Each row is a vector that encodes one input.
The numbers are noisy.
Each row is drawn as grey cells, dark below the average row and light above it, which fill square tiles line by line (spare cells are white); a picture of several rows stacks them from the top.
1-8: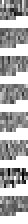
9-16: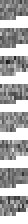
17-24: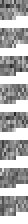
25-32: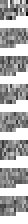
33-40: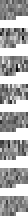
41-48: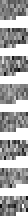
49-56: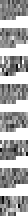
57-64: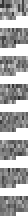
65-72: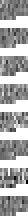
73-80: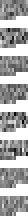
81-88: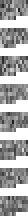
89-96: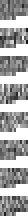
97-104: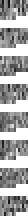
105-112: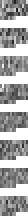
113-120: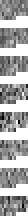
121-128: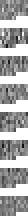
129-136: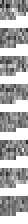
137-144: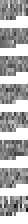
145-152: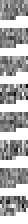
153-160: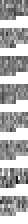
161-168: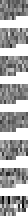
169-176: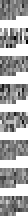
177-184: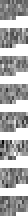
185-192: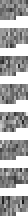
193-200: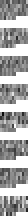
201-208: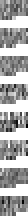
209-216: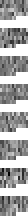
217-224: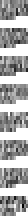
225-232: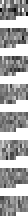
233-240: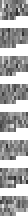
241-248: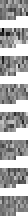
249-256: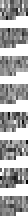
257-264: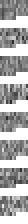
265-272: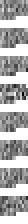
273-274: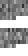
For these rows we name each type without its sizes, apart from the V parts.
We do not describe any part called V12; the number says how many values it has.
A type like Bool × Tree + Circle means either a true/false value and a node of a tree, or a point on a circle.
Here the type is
Label × V12 + Tree + Unit.
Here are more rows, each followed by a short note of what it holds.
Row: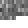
a node of a tree
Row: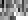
a label and a value of V12
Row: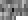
a fixed value
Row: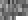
a node of a tree
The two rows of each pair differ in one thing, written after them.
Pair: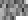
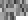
the label
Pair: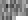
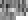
the label
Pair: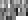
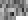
the label
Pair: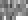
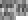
the label
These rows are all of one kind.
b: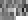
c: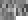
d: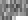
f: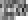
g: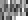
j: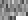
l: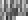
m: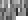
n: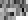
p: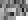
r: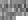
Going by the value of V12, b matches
g, m, p and r.
